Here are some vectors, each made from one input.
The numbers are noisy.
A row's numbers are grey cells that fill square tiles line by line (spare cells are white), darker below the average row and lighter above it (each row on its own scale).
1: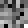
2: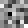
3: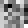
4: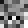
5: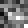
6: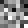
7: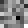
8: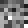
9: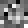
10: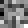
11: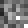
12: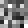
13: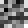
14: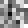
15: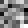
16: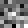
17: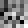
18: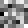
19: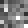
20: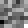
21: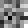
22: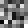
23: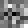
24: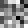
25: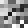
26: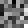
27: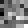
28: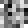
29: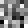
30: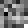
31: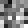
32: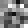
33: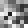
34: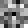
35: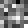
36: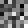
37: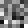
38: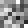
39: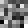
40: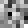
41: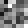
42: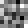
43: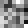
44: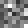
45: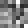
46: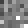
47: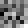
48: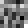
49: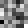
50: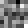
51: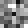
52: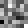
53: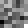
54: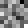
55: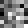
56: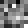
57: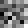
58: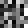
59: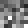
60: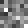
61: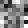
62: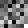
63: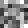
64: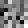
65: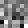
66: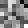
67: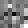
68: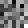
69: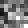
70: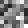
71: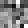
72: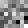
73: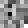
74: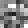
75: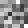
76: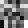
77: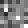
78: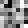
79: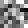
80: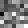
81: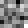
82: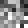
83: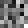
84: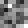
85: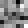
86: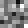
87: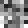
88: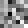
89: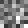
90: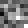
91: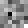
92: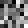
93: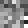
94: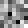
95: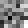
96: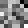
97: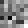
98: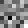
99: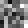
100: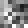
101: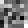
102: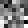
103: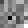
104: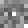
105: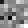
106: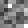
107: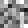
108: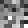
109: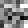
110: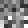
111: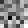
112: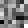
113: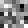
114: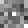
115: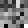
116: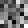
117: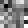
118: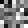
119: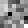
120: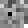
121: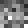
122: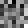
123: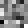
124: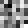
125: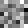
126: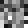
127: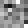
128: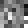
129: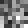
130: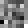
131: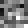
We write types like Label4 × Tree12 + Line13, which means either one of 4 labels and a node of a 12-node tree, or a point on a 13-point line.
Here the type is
(Line5 + Line8) × Line6.
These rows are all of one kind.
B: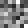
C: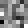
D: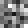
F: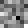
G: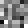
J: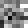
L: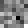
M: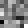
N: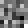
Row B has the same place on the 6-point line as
C, G and M.
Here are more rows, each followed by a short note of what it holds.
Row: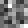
a point on a 5-point line and a point on a 6-point line
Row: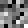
a point on a 5-point line and a point on a 6-point line
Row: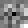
a point on a 5-point line and a point on a 6-point line
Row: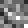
a point on a 6-point line and a point on an 8-point line
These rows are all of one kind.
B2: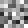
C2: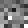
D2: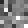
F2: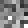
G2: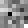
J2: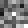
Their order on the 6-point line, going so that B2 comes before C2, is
J2, B2, D2, G2, C2, F2.
